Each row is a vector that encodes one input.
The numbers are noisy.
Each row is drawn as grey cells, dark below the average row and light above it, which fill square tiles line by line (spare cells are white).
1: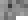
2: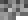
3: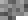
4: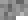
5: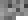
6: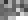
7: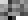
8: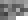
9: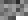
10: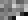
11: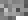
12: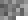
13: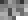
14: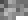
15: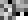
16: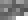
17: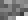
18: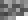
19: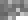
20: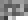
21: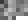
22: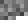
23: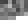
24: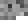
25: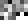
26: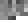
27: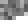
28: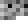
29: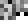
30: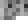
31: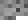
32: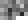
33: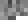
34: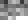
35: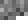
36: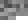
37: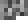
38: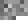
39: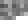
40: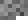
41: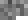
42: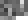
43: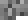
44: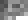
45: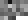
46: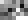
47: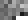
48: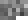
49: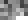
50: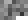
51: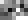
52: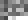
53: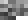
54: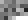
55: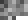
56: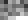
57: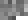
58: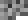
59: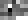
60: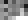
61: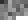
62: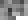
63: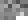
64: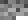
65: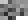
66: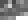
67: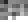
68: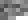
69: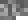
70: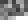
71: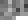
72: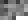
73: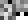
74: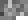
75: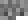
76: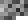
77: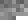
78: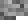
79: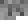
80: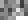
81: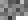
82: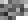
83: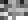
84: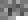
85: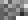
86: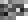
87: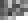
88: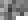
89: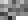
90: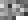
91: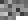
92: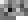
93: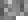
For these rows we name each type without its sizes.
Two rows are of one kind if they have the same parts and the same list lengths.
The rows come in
2 kinds.
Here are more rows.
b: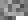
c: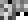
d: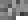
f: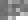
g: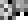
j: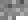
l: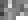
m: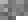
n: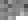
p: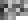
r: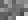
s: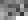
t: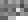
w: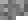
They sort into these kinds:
b, d, f, j, l, m, n, p, r, s, t, w
c, g

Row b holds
a node of each of two trees and a true/false value.
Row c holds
a fixed value.
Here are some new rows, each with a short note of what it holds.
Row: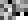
a fixed value
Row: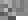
a node of each of two trees and a true/false value
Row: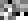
a fixed value
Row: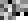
a fixed value
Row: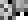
a fixed value
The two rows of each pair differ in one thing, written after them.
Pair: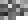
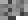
the node of one of the two trees
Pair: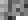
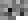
the node of one of the two trees
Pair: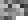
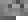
the node of one of the two trees
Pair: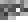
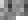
the true/false value
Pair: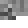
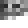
the true/false value
